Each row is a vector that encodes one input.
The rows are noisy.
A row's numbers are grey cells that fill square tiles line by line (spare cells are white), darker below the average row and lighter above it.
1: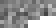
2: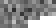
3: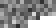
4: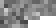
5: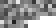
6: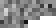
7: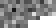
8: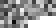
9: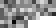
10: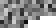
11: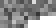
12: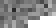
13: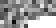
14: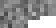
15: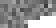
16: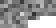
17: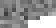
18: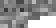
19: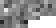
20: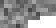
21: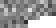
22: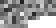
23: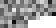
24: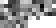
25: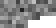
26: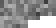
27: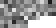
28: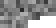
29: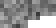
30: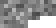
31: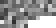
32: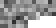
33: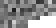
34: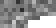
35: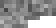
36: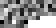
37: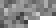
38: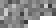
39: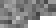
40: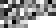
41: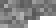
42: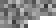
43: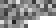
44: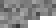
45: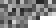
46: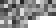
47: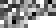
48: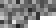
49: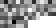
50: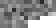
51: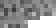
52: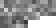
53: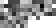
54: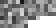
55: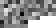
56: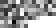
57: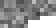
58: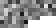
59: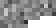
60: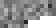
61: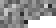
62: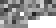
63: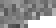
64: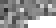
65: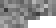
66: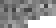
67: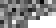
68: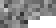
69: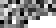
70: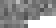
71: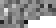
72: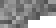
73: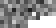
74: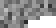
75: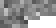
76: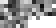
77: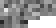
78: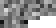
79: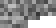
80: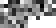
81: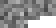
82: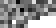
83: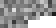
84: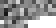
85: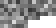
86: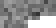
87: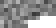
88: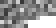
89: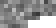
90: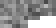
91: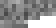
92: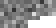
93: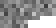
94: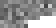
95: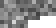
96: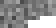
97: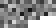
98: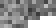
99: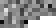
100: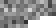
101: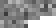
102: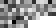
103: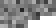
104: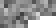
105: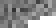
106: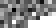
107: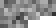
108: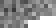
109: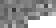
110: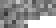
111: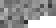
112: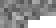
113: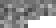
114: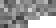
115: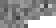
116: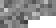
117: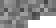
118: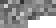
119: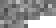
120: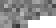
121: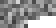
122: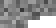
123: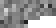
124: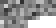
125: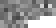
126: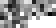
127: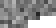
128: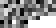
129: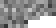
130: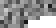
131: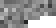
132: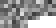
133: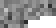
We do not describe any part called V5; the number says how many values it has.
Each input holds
a list of up to two items, each a true/false value and a value of V5.
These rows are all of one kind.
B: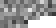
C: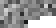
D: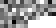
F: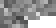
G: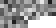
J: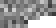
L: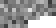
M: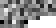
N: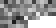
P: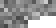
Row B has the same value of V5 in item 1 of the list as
D, J and M.
